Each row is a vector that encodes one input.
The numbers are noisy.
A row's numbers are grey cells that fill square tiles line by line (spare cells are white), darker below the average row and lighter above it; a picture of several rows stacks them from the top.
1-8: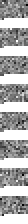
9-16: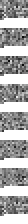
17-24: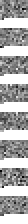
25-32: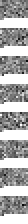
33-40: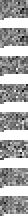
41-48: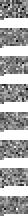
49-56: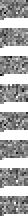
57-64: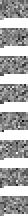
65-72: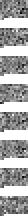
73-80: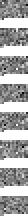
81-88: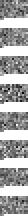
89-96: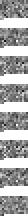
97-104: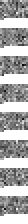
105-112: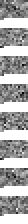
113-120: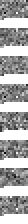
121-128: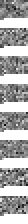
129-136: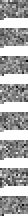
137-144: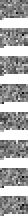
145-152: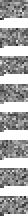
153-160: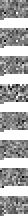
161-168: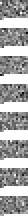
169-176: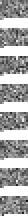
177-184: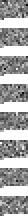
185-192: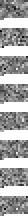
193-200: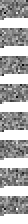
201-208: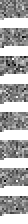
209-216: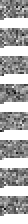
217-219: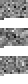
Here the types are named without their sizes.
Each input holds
either a fixed value, or a label and a true/false value, or a node of a tree.
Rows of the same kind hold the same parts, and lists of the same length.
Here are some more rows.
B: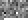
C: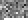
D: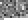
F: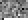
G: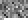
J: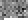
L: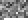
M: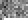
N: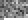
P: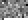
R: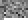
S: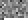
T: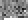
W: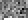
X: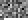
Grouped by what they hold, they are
B, C, L
D, F, G, J, M, N, P, R, S, T, W
X

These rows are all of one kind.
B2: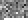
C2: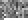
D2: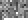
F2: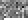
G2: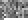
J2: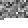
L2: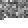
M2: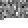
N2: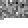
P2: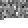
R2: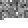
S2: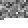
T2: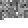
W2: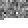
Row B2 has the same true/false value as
F2, J2 and S2.
